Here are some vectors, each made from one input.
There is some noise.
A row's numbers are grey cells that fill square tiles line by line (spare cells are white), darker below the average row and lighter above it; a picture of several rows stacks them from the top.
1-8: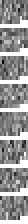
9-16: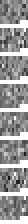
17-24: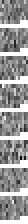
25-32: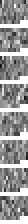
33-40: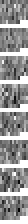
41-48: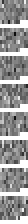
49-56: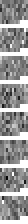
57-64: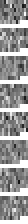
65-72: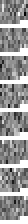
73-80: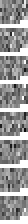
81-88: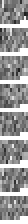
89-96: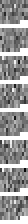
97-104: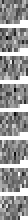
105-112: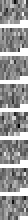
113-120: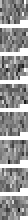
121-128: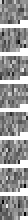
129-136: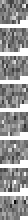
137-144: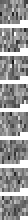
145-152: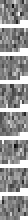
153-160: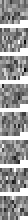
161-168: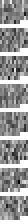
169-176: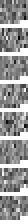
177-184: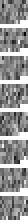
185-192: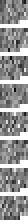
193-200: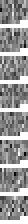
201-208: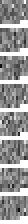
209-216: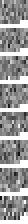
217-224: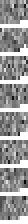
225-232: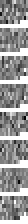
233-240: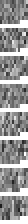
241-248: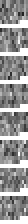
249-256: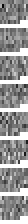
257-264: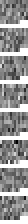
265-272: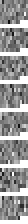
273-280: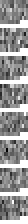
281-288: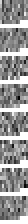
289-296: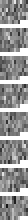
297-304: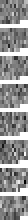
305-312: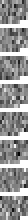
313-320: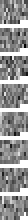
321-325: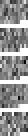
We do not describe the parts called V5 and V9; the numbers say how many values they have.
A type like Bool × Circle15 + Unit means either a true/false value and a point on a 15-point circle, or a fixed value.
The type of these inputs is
Label8 × (Line6 + Line13) × V5 × V9.
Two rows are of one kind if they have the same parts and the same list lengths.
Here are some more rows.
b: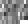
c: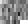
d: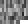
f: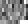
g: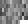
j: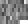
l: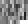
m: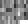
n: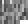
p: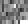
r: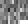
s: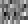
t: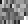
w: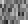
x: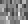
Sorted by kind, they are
b, c, l, p, s, t, x
d, f, g, j, m, n, r, w

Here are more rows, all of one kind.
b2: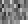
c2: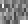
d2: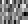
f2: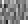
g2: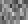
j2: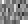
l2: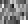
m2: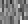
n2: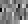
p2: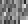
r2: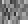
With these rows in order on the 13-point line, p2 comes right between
m2 and r2.
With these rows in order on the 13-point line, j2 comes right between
b2 and n2.
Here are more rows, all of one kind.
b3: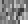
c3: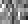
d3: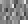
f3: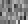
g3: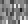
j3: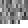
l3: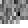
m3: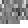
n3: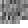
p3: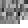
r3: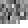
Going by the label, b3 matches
f3, g3, j3 and p3.
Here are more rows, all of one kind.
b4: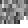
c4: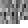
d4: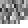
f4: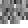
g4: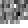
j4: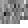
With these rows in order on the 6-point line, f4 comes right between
g4 and j4.
